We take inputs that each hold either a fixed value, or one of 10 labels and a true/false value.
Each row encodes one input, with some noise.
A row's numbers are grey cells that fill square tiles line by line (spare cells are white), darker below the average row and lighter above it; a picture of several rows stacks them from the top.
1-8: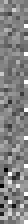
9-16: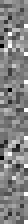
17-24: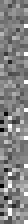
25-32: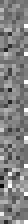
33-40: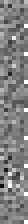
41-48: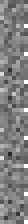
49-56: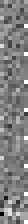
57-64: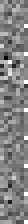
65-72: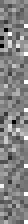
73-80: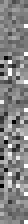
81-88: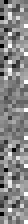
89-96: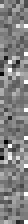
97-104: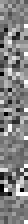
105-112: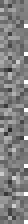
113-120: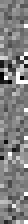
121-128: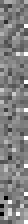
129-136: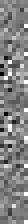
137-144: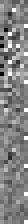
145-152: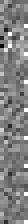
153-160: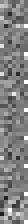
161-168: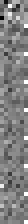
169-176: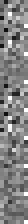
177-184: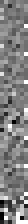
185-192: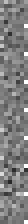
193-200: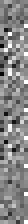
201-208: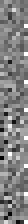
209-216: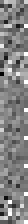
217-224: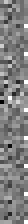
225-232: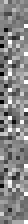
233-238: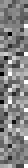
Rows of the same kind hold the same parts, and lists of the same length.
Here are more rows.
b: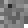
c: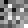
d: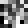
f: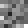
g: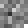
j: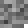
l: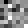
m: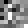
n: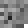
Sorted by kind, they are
b, c, f, g, j, l, m, n
d

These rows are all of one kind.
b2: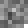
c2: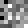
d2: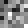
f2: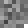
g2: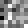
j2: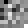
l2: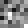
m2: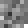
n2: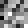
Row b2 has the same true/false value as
f2 and m2.
